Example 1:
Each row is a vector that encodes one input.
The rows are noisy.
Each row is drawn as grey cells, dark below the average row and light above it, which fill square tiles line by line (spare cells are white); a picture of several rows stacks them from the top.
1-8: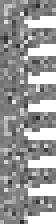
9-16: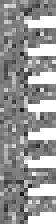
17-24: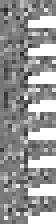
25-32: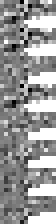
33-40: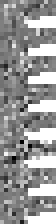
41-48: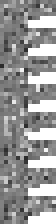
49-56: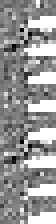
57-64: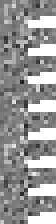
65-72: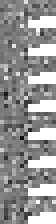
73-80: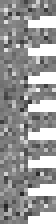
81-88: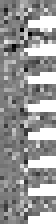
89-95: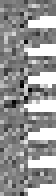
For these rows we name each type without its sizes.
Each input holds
either a fixed value, or three true/false values.
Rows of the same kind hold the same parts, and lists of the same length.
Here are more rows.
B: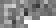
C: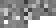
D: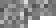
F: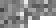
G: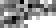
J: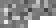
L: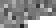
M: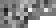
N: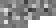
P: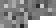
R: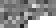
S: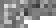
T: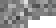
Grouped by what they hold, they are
B, C, D, F, J, L, M, N, P, R, S, T
G

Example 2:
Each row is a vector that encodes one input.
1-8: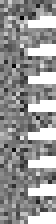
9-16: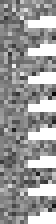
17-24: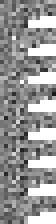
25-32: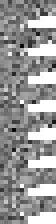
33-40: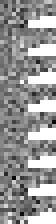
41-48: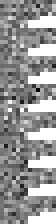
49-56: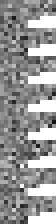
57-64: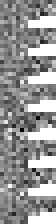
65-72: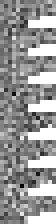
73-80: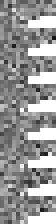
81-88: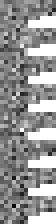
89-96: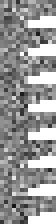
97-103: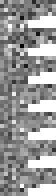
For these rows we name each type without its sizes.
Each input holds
a point on a line.
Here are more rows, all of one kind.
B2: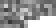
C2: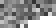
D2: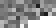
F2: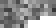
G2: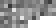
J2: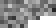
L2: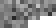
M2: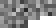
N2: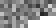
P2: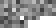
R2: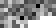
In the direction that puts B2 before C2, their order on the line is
M2, L2, J2, F2, B2, P2, G2, N2, D2, C2, R2.
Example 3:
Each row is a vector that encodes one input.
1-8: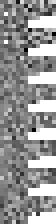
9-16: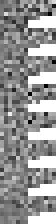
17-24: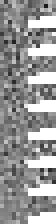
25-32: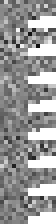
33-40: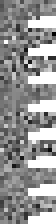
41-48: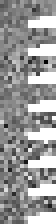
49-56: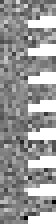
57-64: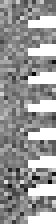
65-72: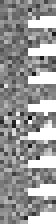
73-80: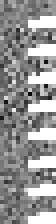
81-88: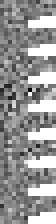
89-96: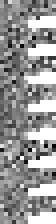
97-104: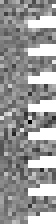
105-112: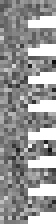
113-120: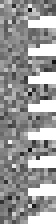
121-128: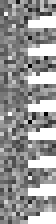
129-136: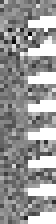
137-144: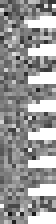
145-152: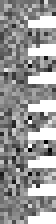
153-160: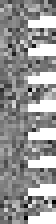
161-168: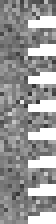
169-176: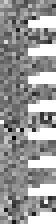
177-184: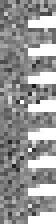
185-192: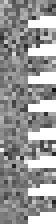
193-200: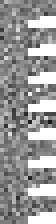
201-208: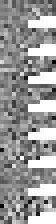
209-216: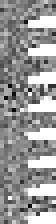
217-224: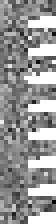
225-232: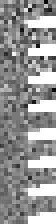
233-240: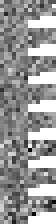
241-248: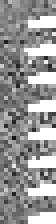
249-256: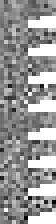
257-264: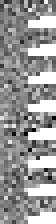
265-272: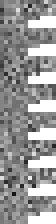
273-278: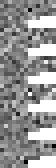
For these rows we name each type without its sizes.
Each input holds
a point on a line.
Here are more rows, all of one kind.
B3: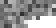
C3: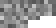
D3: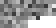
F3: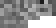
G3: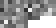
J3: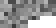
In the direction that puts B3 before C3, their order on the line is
B3, D3, G3, J3, C3, F3.
